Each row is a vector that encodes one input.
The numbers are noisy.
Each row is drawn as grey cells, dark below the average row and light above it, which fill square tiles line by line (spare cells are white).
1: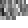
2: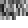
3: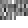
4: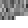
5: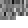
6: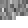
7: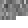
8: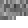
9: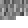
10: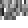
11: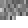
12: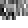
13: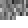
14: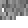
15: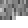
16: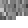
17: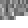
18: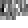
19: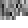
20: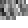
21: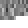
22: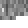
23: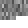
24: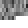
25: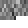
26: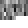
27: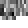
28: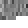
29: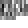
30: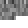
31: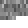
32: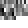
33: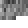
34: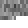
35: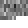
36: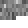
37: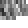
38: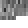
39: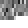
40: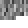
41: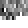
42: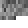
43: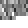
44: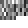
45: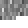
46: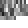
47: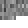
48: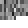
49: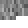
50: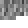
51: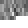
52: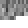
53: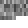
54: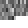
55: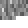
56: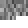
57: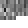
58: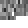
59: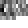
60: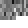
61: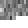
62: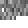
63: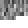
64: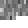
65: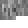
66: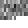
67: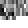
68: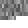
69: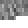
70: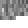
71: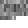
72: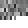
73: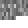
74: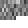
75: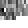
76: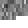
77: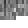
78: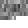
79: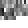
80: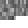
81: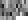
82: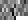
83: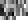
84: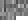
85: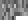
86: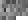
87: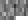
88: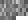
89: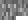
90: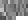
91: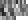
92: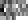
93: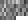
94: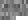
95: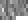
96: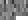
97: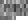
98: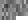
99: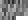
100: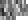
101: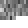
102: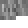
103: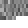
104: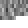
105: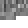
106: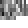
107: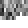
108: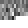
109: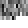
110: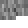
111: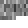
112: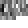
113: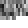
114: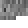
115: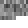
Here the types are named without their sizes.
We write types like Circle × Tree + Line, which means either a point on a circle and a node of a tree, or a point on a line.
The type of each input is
Label + Line.
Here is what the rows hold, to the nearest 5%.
About 75% of them hold a label. The rest hold a point on a line.
